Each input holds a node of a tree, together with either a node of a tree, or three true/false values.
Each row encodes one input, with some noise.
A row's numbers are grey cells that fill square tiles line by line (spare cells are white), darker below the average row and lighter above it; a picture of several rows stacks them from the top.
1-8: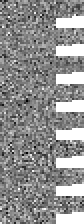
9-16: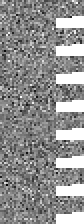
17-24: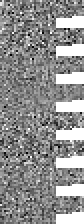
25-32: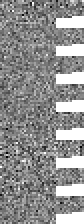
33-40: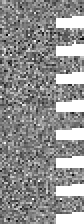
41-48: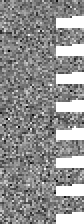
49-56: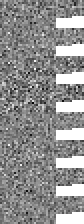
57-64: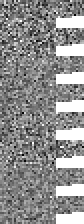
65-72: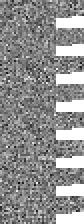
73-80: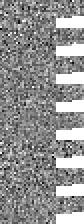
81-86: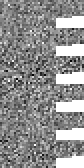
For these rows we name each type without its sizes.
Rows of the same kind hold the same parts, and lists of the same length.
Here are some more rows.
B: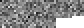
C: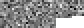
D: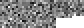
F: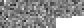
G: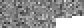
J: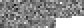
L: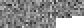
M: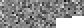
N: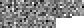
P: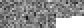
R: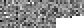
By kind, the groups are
B, D, M
C, F, G, J, L, N, P, R

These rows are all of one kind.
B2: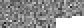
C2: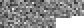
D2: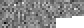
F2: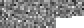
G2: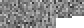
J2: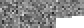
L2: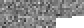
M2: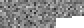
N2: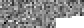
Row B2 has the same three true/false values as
D2, L2 and N2.
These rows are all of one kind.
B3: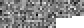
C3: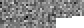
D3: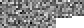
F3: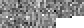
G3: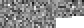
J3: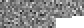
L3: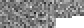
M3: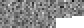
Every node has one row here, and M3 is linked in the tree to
C3 and G3.
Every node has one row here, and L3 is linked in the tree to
G3 and J3.
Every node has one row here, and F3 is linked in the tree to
D3.
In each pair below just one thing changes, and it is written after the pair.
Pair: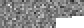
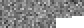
one of the three true/false values
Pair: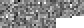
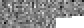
one of the three true/false values
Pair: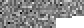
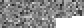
one of the three true/false values
